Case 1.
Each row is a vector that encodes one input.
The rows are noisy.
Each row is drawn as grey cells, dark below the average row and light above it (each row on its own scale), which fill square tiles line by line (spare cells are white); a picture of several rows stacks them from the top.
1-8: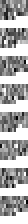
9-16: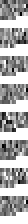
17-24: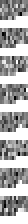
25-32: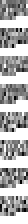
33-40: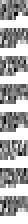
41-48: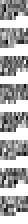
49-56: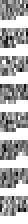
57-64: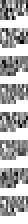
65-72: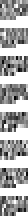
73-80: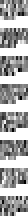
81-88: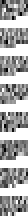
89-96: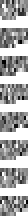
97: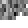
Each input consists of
a list of up to two points on a 4-point line.
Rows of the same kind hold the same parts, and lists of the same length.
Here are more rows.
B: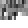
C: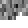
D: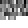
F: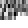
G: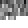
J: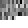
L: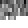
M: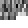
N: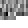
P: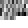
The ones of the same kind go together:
B, C, F, M
D, G, L
J, N, P

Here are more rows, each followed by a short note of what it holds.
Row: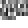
a list of two items
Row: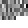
a list of two items
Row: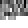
the empty list
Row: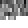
the empty list
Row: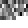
a list of two items
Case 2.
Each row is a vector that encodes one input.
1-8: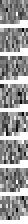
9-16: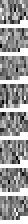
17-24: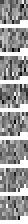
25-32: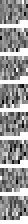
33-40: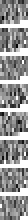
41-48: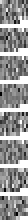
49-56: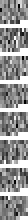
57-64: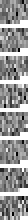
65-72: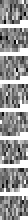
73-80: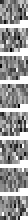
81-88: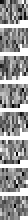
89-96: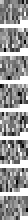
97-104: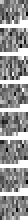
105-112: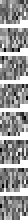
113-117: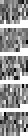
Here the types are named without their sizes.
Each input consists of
a node of a tree and four true/false values.
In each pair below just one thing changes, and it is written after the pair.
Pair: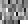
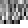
the node of the tree
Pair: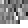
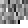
one of the four true/false values
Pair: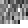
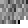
one of the four true/false values
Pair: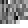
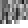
one of the four true/false values
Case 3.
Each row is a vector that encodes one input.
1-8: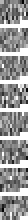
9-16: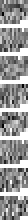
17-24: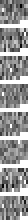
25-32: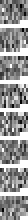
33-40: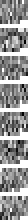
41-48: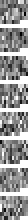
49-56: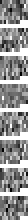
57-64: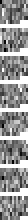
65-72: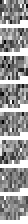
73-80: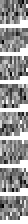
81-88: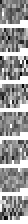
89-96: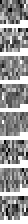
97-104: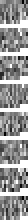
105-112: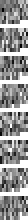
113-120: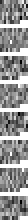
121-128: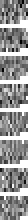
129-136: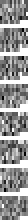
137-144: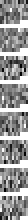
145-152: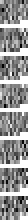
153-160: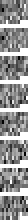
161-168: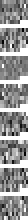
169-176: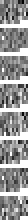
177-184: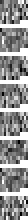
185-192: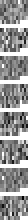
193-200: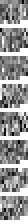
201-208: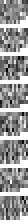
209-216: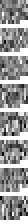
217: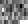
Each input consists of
either a node of an 11-node tree, or four true/false values.
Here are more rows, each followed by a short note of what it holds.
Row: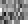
a node of an 11-node tree
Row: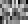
a node of an 11-node tree
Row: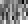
four true/false values
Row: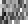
a node of an 11-node tree
